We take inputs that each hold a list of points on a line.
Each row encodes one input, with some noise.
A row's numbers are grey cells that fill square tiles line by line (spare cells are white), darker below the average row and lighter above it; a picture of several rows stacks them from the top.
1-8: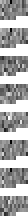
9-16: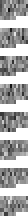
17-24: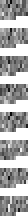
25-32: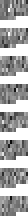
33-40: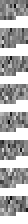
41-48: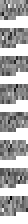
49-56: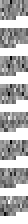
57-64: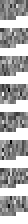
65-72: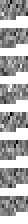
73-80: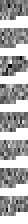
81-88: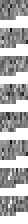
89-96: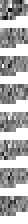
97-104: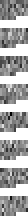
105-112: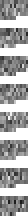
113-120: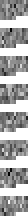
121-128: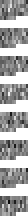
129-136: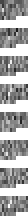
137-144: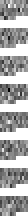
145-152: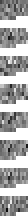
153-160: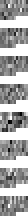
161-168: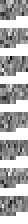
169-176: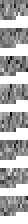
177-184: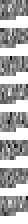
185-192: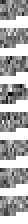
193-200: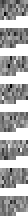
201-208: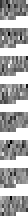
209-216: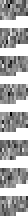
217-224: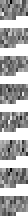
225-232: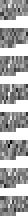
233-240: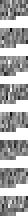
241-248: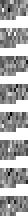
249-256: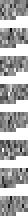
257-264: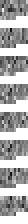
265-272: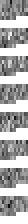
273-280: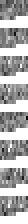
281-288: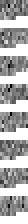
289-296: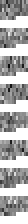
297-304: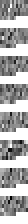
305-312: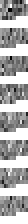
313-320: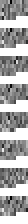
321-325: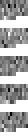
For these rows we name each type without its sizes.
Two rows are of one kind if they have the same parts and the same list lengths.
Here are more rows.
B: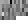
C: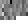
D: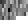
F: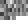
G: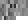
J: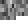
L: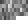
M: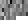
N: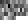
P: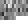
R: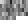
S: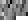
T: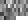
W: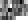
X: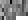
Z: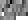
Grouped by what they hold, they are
B, C, M, R, S, X, Z
D, G, N
F, J, L, P, T
W

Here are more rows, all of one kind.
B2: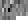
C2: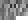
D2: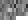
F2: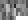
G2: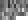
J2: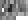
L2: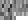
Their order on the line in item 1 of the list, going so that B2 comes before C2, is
J2, L2, B2, C2, F2, D2, G2.
